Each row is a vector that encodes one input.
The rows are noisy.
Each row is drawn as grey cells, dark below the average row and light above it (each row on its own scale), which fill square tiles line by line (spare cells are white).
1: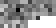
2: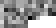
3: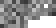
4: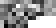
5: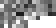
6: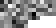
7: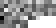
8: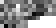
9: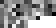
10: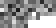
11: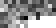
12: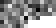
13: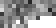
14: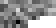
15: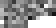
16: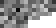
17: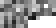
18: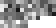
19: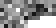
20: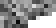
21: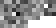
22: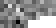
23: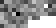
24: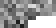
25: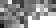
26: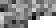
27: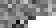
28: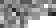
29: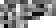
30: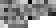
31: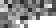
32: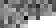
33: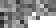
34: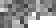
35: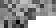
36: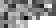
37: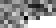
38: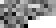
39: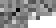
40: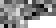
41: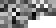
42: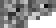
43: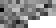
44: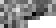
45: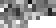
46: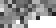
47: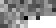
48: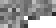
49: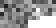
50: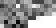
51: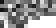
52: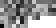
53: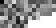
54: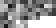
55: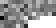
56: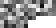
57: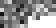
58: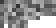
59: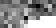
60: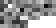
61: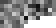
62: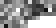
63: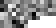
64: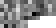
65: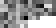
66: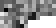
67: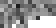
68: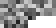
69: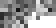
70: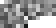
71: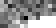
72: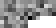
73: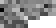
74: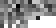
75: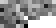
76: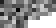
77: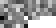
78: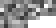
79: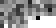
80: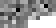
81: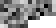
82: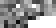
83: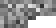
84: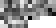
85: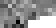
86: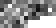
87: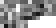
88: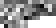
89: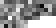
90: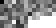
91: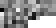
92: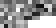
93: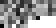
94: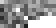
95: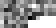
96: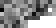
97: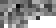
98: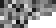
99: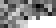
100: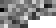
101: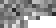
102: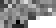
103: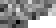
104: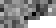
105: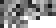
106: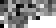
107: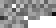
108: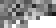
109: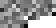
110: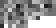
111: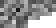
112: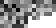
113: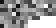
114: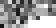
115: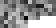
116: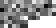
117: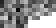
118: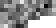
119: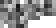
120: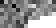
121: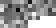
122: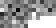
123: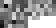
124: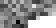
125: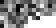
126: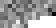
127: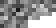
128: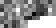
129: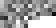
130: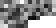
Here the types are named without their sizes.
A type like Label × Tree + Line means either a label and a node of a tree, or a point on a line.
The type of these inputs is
(Bool × Bool × Bool + Unit) × Line.
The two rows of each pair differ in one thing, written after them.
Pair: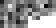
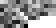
the place on the line
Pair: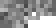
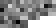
the place on the line
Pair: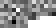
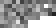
the place on the line
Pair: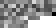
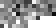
the place on the line
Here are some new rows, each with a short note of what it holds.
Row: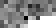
a point on a line
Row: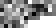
a point on a line
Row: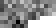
a point on a line and three true/false values
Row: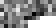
a point on a line
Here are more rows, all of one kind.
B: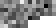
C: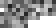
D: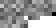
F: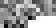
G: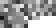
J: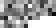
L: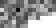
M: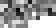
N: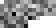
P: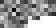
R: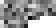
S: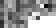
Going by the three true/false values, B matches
J, M and R.
